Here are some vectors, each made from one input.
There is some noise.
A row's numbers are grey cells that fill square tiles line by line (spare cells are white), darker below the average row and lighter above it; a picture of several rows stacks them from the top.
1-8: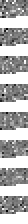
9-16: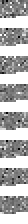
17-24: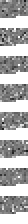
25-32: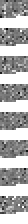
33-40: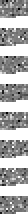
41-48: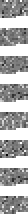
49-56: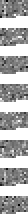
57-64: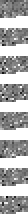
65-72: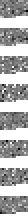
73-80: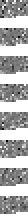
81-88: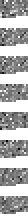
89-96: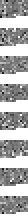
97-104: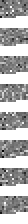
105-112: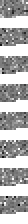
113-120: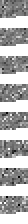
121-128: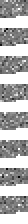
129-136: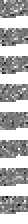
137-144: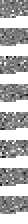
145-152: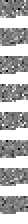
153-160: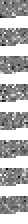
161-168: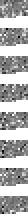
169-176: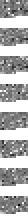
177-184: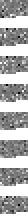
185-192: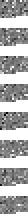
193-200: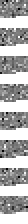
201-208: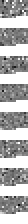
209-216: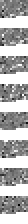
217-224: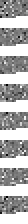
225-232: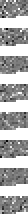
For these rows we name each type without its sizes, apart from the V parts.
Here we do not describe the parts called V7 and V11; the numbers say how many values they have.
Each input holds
a true/false value and a value of V7, together with either a point on a line, or a value of V11.
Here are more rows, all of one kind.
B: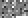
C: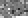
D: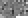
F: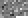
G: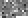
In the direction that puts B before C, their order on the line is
B, G, F, D, C.
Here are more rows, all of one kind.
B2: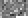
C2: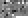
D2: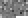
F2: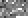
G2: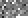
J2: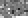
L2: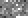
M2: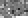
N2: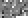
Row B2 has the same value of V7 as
C2, D2 and N2.
